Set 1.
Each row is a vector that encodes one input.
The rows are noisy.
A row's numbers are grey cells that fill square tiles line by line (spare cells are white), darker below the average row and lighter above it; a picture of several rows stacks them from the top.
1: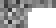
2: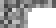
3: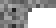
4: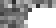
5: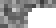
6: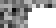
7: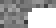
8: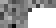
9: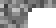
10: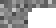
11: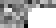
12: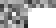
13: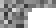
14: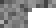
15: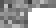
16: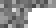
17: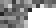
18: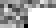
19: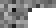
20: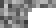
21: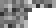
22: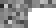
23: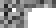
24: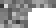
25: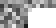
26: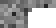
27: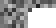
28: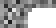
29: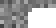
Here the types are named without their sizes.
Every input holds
a node of a tree.
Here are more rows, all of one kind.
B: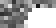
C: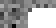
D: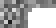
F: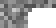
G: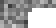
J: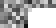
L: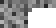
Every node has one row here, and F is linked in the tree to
D and L.
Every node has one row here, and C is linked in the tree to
B and L.
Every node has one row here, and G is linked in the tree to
J and L.
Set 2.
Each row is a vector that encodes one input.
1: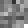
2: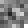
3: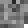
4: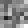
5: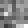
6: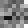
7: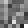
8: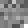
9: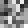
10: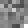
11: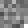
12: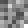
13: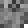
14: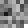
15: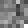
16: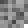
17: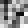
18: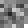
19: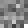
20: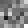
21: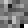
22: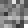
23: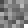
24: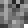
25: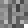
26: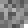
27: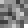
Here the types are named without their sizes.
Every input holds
a point on a line.
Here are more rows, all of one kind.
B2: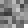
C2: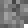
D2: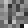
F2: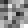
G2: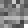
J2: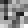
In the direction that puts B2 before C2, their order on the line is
B2, G2, D2, C2, F2, J2.
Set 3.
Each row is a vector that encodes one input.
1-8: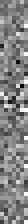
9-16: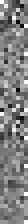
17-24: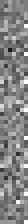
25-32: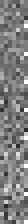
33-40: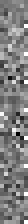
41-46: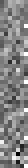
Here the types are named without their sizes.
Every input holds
either a fixed value, or a node of a tree.
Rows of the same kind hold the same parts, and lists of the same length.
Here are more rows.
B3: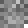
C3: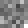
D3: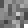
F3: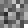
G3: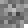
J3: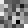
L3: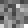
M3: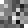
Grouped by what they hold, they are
B3, C3, D3, F3, G3, L3
J3, M3

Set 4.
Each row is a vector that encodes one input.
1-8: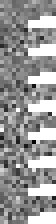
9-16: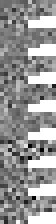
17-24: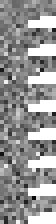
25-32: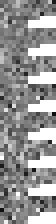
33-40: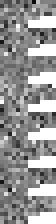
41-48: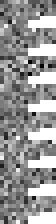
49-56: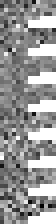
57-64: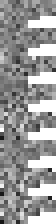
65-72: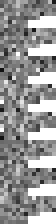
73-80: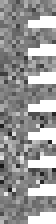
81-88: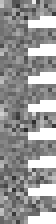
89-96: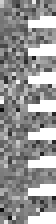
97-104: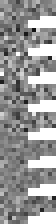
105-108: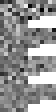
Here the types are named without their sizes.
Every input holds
either a fixed value, or a node of a tree.
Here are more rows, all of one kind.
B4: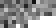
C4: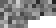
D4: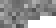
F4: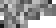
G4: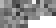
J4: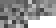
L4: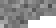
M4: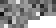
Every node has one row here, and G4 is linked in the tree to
D4.
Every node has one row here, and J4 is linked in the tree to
B4 and L4.
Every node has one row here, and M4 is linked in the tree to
C4.
